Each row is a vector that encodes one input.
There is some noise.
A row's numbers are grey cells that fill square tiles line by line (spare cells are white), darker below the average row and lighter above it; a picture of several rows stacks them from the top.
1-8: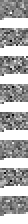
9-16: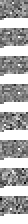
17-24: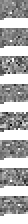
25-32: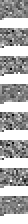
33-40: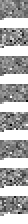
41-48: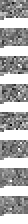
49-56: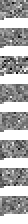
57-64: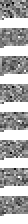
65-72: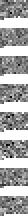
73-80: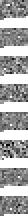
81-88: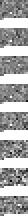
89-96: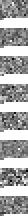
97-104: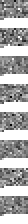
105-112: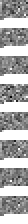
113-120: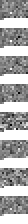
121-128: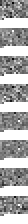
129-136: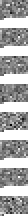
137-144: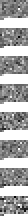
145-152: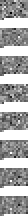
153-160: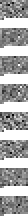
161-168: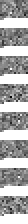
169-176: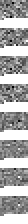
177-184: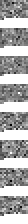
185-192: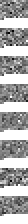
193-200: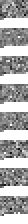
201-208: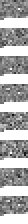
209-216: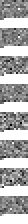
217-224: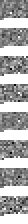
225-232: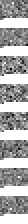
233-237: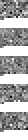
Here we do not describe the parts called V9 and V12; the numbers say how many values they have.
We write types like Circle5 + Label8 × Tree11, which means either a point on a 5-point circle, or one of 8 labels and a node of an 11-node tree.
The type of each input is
(Bool × V9 + Unit) × Line10 + V12.
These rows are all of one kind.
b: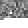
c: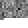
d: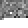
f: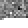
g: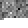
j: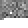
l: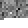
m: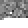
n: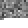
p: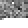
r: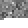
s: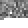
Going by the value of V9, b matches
c, j, l and s.
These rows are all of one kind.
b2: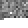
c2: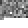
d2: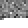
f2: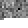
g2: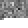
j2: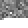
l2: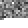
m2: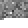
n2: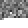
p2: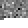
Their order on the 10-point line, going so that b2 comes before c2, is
d2, b2, p2, c2, m2, g2, l2, f2, j2, n2.
